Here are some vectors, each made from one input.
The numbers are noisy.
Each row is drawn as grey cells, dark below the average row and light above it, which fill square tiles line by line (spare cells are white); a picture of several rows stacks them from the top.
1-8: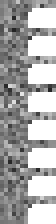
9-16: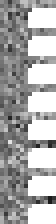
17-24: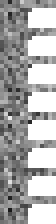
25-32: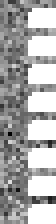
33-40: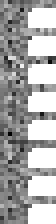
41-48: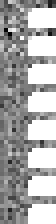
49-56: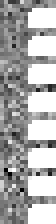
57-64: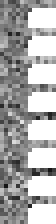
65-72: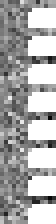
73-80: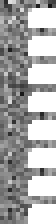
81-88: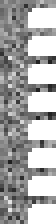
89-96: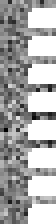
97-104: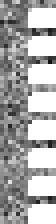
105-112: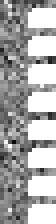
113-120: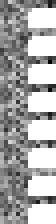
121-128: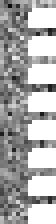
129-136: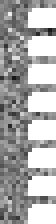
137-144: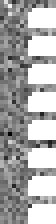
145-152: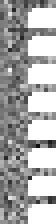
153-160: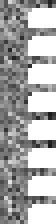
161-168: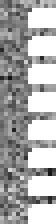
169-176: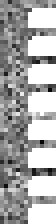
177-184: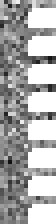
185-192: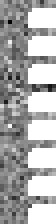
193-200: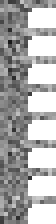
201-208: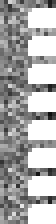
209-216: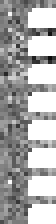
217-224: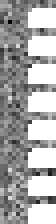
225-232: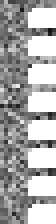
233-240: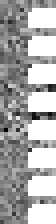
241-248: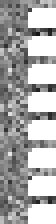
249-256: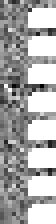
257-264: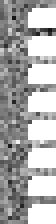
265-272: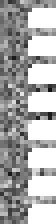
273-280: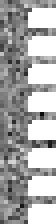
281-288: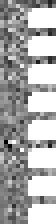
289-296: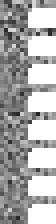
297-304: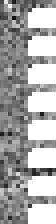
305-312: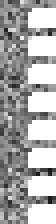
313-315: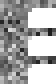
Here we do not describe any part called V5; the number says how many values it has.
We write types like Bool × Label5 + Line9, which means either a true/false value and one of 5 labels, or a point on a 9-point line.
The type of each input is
Line11 × (Tree15 + Unit) × V5 + Tree11.
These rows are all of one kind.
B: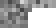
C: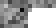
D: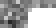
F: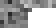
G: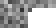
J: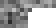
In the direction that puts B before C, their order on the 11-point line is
G, B, D, C, F, J.
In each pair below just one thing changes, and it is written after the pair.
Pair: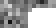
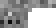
the node of the tree
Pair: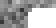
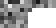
the value of V5
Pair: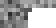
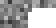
the value of V5
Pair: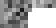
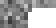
the value of V5
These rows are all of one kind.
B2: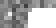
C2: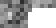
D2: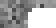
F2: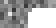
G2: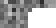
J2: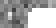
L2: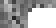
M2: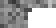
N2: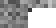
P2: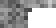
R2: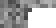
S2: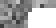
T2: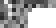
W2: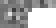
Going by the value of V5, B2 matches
F2, J2 and T2.
